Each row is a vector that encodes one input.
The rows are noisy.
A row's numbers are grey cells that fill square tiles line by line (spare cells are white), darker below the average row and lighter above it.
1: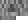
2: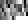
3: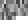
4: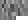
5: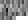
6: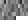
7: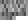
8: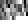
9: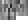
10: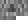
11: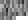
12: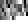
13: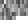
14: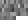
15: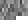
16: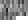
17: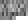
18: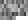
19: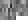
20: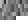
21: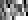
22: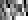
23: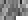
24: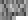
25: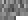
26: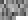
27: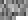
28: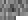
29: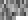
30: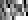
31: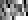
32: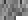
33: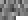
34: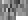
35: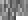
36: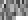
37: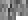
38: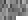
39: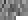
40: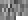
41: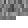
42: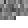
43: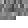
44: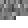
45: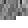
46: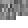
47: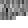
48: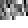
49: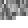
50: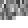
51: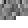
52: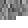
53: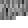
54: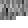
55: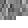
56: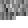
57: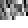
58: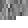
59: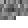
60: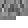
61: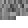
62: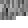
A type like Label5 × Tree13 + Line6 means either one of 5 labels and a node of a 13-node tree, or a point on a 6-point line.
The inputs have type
List2(Line6).
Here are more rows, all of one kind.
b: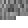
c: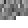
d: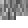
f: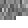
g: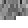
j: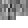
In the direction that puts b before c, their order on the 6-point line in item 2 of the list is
j, b, f, c, g, d.
